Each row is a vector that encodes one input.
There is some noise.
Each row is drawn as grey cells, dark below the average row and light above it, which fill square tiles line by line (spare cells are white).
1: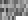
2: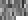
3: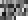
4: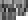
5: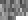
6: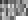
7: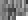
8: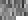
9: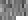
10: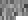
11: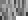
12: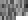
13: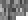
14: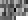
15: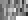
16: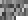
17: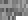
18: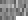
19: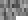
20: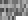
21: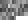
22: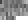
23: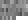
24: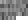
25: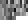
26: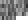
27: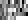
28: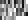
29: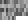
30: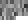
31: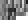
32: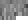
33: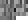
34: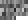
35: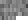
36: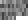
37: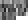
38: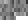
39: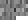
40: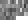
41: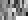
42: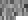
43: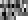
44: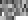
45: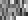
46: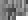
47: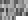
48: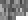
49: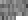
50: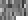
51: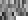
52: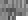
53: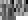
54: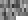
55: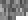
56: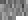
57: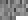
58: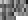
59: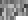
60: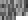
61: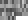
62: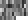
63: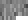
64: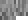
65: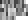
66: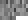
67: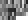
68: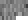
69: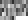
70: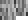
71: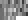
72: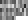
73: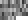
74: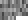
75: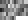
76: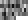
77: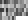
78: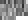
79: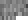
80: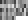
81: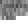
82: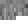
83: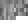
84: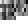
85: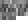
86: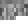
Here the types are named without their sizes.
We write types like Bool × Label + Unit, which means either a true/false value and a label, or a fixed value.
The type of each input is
Label.
